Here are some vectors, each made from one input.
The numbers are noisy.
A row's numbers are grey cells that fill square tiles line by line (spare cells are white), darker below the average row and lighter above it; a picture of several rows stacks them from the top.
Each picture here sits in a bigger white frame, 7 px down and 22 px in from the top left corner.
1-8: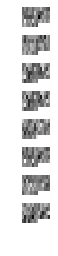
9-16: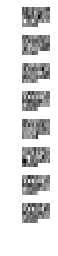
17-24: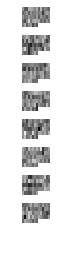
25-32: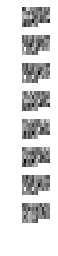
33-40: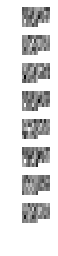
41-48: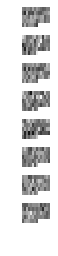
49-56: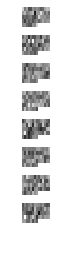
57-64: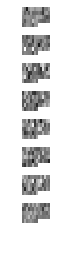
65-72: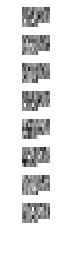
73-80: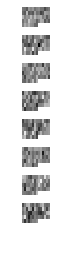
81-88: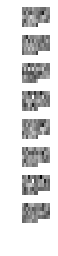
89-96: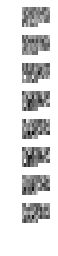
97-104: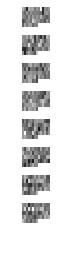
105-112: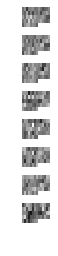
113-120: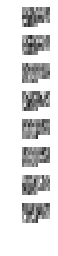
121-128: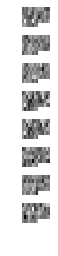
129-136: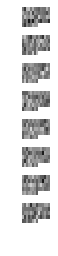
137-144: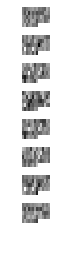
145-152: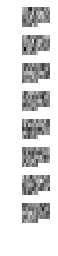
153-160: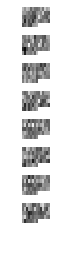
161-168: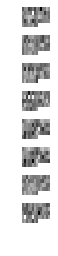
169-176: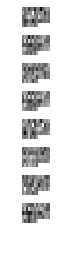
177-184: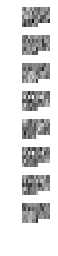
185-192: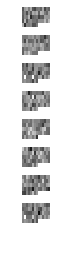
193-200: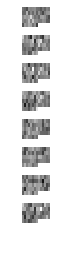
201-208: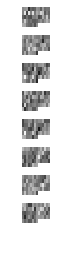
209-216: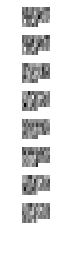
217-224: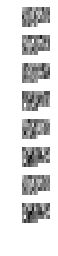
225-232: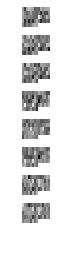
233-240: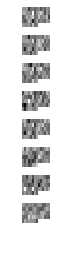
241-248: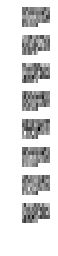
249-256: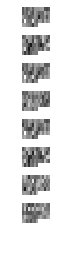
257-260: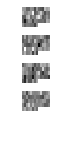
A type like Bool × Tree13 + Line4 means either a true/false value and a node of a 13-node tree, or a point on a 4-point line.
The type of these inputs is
(Bool × Circle9 + Unit) × (Line8 + Line11).
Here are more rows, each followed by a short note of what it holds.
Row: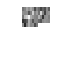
a point on a 9-point circle, a point on an 11-point line and a true/false value
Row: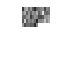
a point on an 11-point line
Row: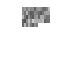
a point on a 9-point circle, a point on an 8-point line and a true/false value
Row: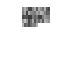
a point on an 11-point line
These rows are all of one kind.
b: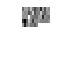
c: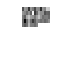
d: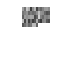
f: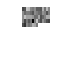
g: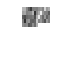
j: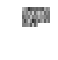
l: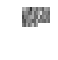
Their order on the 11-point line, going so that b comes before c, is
b, c, j, g, l, d, f.
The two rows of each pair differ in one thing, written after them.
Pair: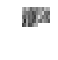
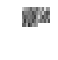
the place on the 9-point circle
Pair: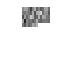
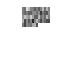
the place on the 11-point line
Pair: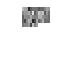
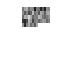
the place on the 11-point line
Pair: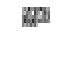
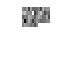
the place on the 9-point circle
